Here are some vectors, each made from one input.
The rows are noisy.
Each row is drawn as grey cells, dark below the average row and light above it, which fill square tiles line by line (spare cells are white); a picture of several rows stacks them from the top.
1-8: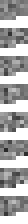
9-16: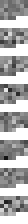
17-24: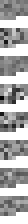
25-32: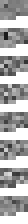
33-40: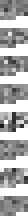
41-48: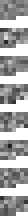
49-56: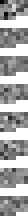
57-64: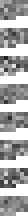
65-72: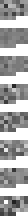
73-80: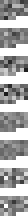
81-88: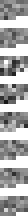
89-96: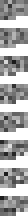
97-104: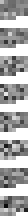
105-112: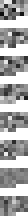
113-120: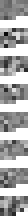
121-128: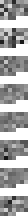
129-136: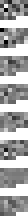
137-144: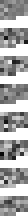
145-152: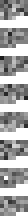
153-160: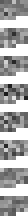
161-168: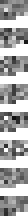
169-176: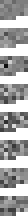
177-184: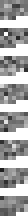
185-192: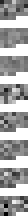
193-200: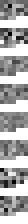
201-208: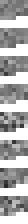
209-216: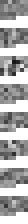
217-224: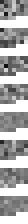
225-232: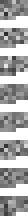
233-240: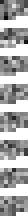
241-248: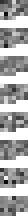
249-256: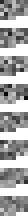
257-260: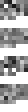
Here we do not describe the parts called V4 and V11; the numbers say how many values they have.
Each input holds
a point on a 6-point line, together with either a point on an 8-point circle, a value of V4 and a value of V11, or a fixed value.
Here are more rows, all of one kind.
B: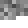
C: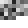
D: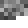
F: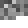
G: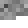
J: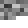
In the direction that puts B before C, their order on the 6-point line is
G, J, B, F, D, C.
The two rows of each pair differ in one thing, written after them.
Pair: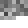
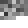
the value of V4
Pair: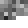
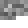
the value of V11
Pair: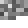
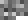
the value of V11
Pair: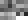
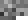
the value of V11
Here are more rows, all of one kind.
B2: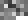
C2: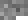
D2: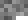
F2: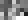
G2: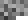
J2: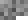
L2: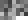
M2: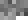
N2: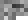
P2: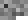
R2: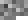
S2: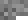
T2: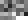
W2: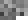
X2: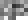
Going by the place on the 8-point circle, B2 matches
J2, M2, P2 and S2.
